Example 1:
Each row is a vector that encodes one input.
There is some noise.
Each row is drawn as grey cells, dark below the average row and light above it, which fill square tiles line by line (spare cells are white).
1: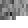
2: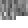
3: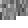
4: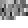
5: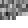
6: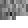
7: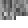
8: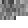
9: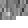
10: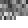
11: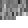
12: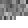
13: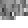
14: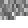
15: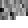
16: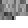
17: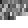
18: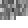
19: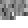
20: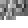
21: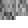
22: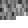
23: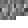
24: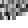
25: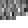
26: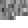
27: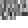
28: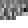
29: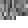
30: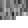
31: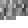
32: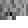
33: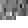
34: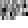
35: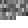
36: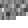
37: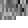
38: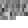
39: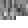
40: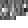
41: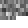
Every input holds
one of 5 labels and a true/false value.
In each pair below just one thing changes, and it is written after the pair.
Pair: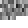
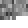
the true/false value
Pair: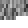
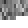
the label
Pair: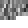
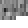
the true/false value
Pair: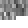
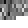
the true/false value
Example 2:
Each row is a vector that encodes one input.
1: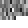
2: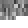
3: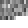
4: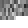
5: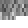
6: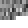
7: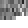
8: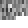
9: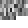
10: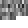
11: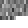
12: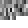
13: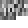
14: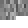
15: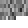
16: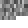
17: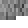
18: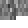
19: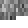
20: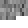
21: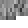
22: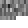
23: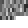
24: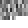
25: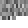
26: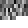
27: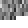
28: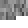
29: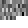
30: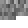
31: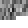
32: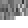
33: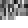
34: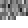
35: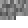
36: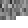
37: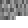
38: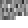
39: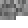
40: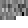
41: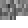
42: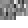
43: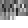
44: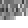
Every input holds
one of 6 labels and a true/false value.
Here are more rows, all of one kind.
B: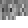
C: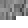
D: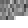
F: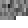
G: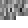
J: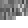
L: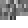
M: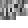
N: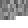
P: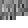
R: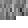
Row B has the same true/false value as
D, J and N.
